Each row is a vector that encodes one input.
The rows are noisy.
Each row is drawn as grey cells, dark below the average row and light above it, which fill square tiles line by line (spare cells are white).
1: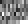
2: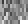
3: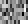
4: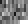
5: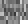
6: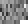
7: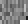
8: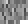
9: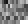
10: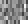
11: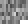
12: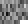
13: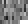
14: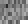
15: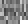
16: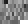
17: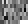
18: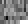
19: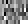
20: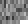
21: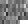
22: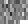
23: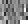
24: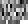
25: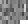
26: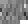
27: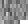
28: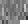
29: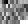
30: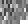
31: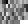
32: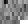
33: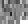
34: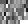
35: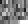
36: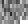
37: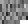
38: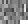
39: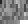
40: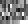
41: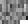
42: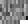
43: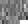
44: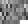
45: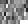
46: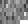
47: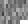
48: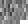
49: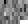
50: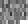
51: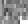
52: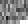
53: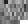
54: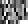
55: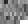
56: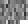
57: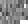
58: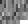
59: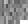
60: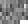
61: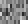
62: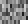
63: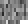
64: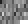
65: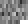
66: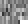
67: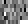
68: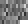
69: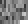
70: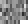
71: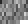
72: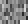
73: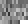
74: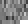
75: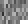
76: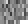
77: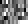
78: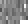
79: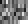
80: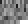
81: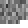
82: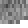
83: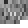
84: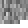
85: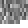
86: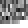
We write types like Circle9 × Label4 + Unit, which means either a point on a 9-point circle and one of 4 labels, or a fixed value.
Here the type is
Bool × Tree8 + Line3 × Line3.
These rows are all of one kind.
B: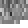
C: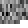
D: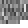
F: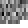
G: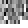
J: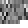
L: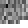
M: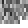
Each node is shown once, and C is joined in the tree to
F.
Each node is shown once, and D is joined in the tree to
B, F and G.
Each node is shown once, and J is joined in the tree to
G and M.
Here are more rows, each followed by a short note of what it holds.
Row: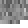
a node of an 8-node tree and a true/false value
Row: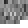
a point on each of two 3-point lines
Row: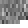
a node of an 8-node tree and a true/false value
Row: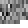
a node of an 8-node tree and a true/false value
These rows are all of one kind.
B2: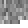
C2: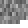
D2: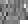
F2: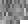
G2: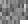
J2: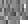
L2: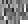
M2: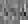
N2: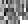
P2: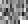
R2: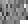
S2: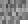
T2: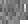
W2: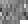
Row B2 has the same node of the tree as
D2, J2 and R2.
